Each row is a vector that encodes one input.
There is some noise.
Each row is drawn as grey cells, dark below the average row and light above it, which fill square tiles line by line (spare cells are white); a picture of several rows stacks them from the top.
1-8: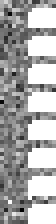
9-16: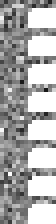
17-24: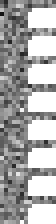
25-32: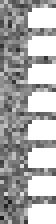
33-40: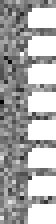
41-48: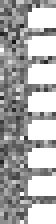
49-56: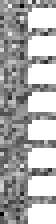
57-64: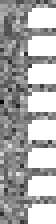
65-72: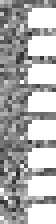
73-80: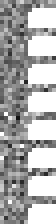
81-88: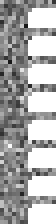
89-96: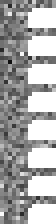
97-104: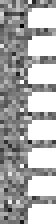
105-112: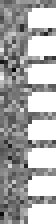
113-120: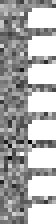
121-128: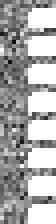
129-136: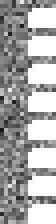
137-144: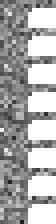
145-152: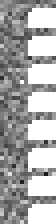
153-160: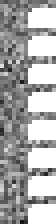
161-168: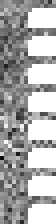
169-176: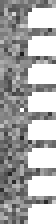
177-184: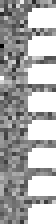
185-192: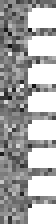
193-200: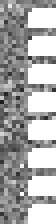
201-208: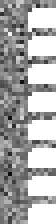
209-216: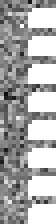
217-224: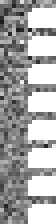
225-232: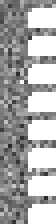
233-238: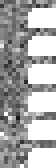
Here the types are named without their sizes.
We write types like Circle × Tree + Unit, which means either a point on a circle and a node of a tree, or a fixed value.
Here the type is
List(Line).
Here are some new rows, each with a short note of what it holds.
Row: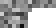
a list of one item
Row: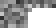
a list of one item
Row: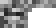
a list of one item
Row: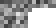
a list of two items
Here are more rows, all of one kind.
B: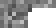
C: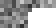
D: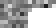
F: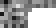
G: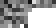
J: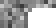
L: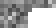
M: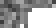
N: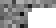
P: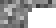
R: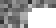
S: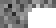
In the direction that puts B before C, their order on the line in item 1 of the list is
D, P, N, S, R, G, M, L, B, J, C, F.
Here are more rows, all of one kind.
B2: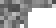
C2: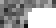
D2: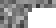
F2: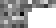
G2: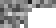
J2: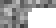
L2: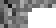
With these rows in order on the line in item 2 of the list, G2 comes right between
B2 and F2.
